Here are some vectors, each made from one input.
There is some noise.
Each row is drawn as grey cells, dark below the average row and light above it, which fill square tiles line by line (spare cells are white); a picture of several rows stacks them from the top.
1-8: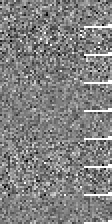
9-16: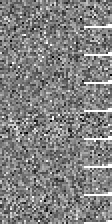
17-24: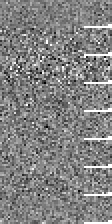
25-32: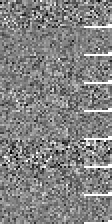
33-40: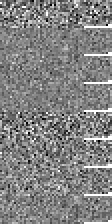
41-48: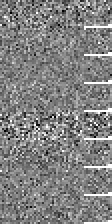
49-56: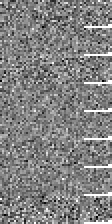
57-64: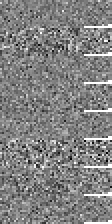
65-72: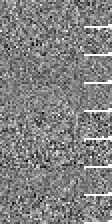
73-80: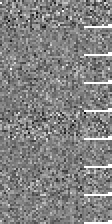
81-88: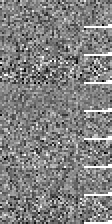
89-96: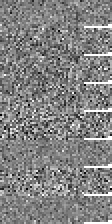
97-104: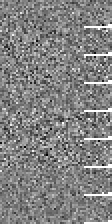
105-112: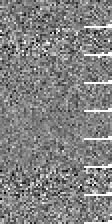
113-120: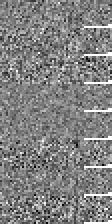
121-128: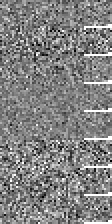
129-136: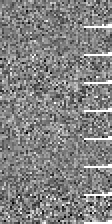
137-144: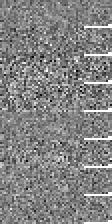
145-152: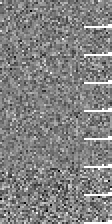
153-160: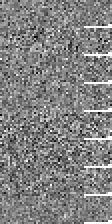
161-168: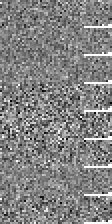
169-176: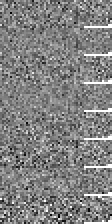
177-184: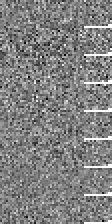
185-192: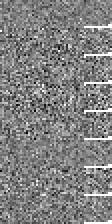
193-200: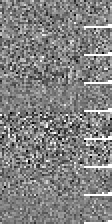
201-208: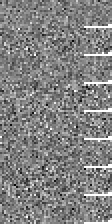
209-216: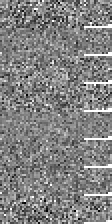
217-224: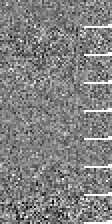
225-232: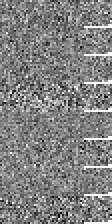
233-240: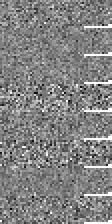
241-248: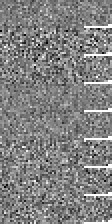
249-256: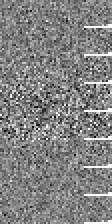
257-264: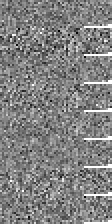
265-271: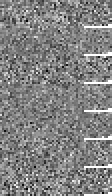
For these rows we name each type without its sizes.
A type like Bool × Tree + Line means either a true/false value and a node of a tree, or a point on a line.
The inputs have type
(Bool × Bool × Bool + Line) × Line + List(Circle).
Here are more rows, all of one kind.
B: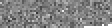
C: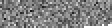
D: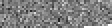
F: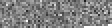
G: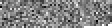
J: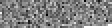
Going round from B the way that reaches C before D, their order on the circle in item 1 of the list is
B, C, D, F, J, G.
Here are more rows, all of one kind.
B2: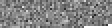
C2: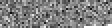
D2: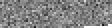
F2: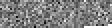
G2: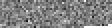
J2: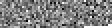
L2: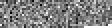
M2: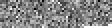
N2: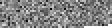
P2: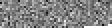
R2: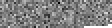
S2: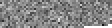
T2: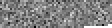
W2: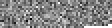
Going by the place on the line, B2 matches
D2, G2 and N2.
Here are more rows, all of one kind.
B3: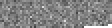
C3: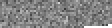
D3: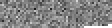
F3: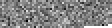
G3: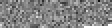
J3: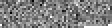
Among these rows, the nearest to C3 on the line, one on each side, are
D3 and J3.
